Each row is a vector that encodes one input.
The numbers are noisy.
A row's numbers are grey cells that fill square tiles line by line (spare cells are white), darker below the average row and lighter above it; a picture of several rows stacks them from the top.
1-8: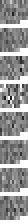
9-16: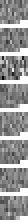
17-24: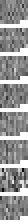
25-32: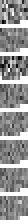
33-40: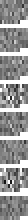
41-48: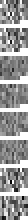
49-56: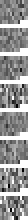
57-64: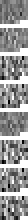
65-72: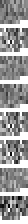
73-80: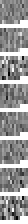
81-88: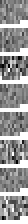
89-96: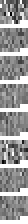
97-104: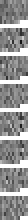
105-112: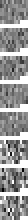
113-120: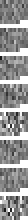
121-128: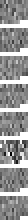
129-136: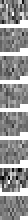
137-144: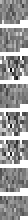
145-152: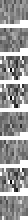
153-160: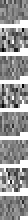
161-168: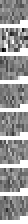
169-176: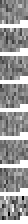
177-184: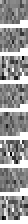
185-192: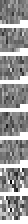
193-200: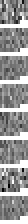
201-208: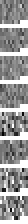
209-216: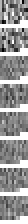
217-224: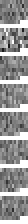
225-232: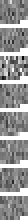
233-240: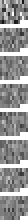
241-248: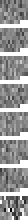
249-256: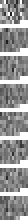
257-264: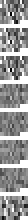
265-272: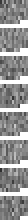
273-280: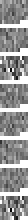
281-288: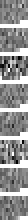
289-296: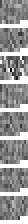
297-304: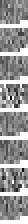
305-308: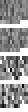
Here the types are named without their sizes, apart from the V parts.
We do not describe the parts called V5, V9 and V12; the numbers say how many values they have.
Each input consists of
either four true/false values, a value of V5, a value of V9 and a value of V12, or a list of points on a line.
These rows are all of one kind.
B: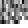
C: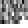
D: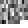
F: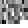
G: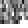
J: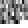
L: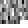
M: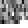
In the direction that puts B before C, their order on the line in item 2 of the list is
B, C, L, G, M, F, D, J.
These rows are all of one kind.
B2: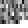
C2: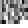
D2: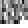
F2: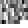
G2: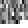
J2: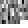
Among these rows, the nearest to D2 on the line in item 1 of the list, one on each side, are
B2 and C2.
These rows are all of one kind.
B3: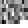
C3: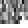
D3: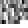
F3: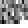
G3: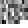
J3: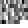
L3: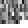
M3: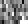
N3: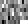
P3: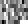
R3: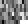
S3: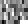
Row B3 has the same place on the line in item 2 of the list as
F3, N3 and R3.
